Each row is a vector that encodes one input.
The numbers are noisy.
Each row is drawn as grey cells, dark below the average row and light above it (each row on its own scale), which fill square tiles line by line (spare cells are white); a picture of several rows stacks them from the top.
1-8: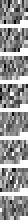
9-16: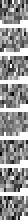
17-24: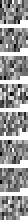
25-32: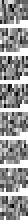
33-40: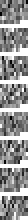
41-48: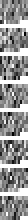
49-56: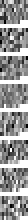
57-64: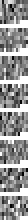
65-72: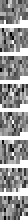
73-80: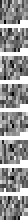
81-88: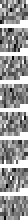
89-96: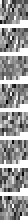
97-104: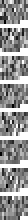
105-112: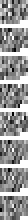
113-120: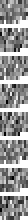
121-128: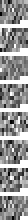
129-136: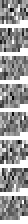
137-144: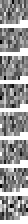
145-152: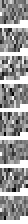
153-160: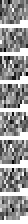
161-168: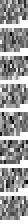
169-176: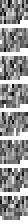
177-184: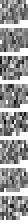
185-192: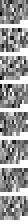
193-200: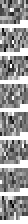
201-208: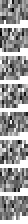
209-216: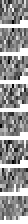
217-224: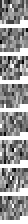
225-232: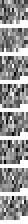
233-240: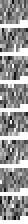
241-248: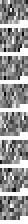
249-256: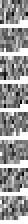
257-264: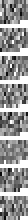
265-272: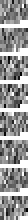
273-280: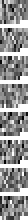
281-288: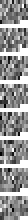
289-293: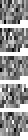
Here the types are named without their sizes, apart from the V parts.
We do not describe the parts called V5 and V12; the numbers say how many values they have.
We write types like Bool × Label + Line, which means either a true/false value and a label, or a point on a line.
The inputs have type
Bool × (Line + V5) × (Line + V12).
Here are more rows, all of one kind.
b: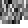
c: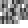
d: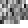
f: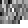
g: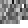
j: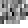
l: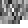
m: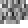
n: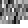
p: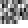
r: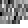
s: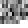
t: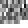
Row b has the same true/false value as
f, l, n and r.
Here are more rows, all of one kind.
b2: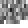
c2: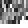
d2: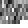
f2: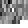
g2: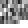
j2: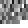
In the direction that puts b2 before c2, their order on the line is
j2, d2, b2, f2, g2, c2.
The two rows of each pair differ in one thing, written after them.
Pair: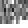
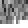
the place on the line
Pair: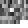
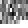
the true/false value
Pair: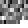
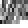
the true/false value
